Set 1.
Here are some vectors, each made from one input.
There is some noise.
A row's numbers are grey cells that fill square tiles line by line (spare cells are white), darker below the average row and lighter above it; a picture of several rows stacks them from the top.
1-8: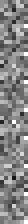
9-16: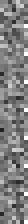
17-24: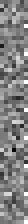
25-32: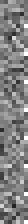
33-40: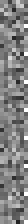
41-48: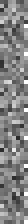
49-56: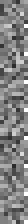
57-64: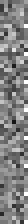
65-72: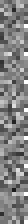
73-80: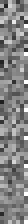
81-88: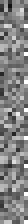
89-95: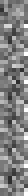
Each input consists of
one of 6 labels.
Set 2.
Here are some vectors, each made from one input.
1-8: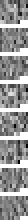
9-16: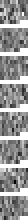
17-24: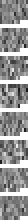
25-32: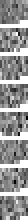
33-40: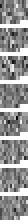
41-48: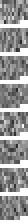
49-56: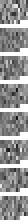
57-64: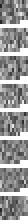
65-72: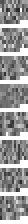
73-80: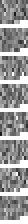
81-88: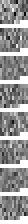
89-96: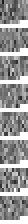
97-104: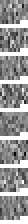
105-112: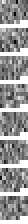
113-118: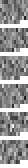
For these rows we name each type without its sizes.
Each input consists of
a node of a tree.
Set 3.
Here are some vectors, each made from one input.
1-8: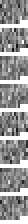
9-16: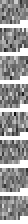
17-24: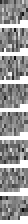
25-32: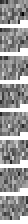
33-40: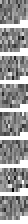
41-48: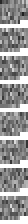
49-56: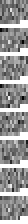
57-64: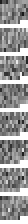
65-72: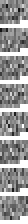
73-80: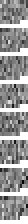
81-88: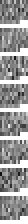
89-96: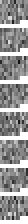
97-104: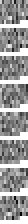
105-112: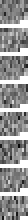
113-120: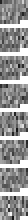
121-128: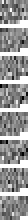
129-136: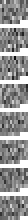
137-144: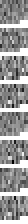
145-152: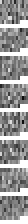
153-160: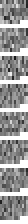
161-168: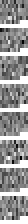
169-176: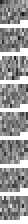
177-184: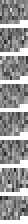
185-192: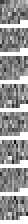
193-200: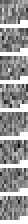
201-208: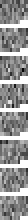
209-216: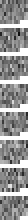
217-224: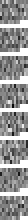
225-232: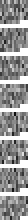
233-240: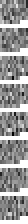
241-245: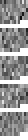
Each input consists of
one of 5 labels.
